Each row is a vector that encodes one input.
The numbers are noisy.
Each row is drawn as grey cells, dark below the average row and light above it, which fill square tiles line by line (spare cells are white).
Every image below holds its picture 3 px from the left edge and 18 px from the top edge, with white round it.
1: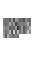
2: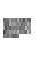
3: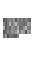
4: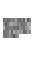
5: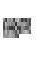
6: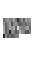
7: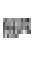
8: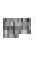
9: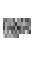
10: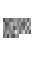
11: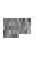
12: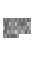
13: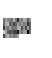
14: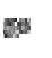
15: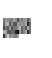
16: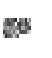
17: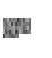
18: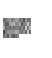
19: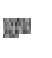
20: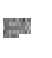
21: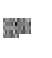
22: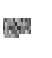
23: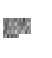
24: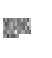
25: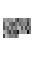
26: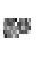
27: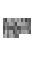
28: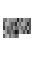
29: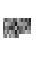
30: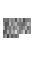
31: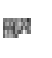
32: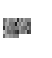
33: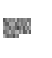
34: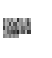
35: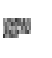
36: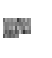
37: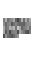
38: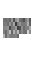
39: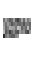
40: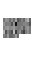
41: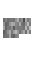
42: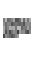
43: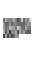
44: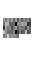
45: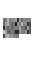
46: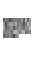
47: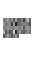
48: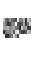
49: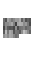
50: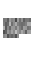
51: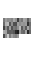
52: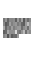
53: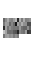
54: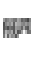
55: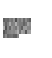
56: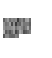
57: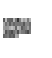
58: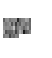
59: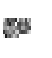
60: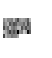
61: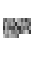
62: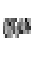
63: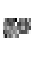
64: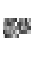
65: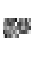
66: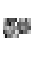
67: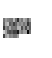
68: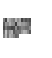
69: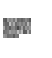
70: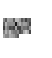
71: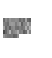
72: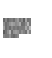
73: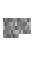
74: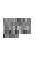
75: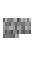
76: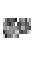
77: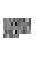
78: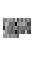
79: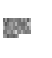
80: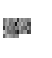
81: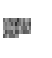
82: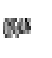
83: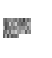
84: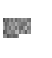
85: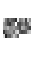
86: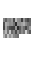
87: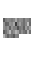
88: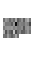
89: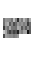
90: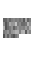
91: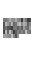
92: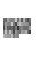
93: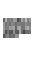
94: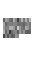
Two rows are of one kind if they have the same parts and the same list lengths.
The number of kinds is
3.
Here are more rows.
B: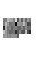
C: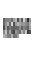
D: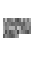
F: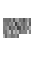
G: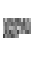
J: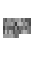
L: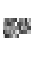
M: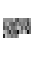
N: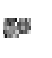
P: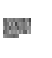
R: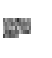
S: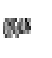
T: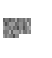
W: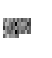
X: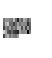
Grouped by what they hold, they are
B, D, G, M, R, W, X
C, F, J, P, T
L, N, S

